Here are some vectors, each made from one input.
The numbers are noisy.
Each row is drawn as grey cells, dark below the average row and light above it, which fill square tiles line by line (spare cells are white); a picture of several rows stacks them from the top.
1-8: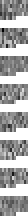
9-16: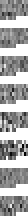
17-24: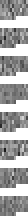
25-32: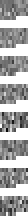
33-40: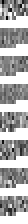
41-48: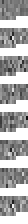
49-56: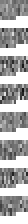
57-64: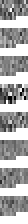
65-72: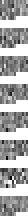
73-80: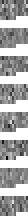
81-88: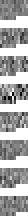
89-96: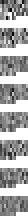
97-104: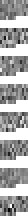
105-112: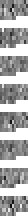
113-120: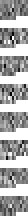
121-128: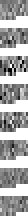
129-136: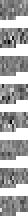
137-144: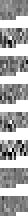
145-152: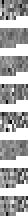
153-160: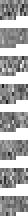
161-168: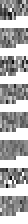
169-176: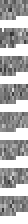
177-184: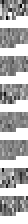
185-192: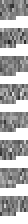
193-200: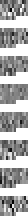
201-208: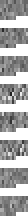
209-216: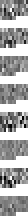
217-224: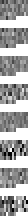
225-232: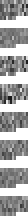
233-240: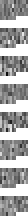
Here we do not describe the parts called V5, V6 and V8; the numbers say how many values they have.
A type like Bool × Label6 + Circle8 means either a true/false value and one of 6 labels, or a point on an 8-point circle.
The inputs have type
Label4 + Label7 × V6 + Line7 + V5 × V8.
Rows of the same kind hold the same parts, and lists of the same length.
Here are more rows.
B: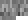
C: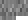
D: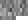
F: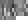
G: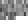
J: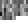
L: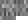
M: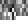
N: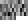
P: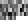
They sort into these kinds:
B
C, F, J, L, P
D, G
M, N

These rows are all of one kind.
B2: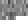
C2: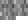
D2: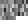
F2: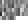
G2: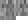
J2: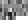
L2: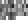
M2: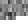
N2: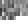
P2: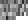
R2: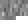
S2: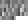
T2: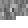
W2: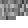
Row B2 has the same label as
D2, G2, R2 and T2.
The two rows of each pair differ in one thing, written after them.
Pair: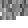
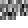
the label
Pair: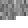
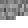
the label
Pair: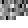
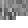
the label
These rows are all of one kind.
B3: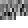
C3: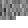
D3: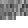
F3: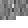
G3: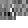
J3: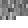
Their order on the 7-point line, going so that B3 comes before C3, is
G3, B3, D3, C3, J3, F3.
